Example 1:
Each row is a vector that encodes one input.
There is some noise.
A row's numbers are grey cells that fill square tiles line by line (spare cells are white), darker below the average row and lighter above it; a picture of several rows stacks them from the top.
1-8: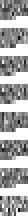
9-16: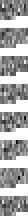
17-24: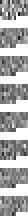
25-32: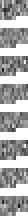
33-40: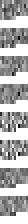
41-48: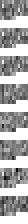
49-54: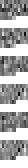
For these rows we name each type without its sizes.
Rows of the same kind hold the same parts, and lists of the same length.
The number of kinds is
3.
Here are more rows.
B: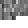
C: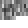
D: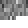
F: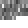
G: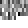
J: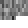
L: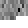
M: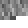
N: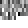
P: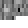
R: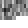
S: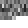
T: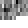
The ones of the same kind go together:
B, D, J, L, M, P
C, F, R, S, T
G, N

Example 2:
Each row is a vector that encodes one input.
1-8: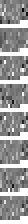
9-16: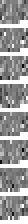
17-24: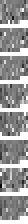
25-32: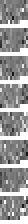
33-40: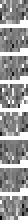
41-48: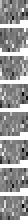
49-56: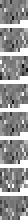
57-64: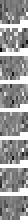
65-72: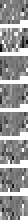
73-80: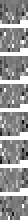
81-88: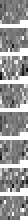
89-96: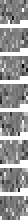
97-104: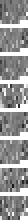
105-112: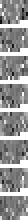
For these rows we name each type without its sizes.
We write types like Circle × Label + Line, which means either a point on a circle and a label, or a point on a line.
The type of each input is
Bool × Bool × Bool + Line.
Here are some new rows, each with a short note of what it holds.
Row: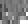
a point on a line
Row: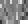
three true/false values
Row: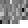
three true/false values
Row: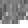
a point on a line
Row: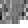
a point on a line
